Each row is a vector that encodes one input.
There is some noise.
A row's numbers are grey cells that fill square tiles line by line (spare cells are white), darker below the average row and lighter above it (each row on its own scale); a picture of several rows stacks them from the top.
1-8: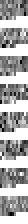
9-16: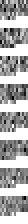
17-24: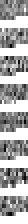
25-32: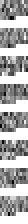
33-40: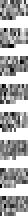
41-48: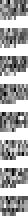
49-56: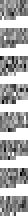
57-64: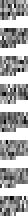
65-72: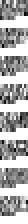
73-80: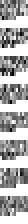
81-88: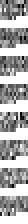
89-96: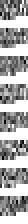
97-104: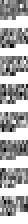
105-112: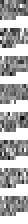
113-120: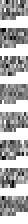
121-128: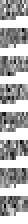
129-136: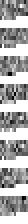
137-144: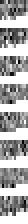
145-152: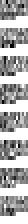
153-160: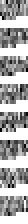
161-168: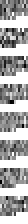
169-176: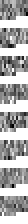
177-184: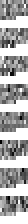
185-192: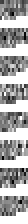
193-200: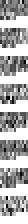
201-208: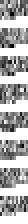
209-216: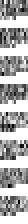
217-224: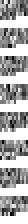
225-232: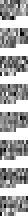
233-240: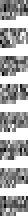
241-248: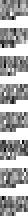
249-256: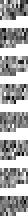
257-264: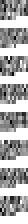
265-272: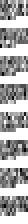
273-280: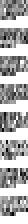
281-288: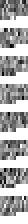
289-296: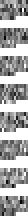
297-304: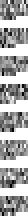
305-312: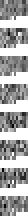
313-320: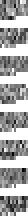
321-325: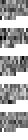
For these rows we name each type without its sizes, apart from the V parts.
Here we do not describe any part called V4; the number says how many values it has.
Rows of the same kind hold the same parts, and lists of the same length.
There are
2 kinds of row.
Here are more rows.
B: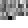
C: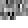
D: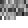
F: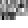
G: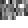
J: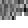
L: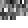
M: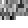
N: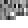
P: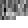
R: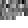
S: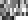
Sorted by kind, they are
B, C, F, L, M, N, S
D, G, J, P, R

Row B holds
a label and a point on each of two lines.
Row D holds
a point on a line and two values of V4.
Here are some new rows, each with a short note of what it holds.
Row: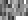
a label and a point on each of two lines
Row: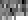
a point on a line and two values of V4
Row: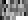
a point on a line and two values of V4
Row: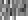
a point on a line and two values of V4
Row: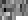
a point on a line and two values of V4
